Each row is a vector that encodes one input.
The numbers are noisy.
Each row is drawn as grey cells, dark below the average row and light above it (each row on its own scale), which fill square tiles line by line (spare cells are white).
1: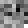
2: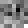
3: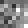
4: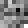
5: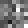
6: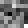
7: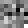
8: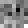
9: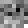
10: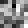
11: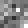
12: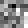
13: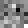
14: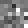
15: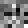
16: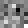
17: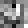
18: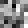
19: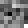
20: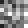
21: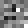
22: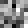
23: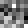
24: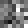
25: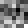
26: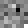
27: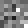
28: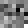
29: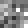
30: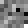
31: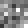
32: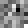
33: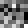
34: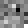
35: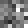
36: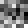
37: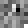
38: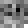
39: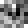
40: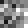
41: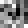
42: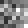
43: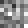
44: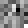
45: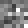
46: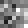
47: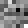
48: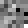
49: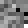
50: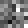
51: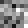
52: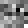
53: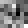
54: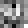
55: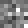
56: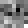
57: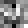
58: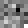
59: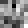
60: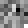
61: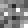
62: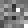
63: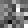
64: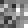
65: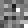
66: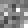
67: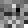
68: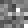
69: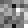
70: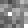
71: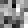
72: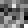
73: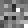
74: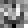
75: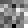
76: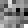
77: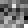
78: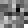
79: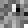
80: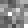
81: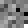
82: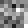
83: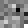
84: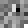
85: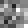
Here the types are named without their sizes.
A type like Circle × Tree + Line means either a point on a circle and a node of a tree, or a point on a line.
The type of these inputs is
Bool × Tree.
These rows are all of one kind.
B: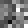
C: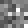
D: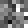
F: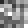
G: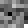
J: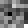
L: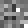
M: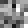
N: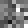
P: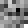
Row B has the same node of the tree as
D, G, J and N.
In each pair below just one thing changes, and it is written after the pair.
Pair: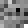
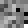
the node of the tree
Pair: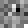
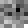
the node of the tree
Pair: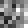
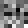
the true/false value
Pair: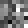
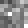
the node of the tree
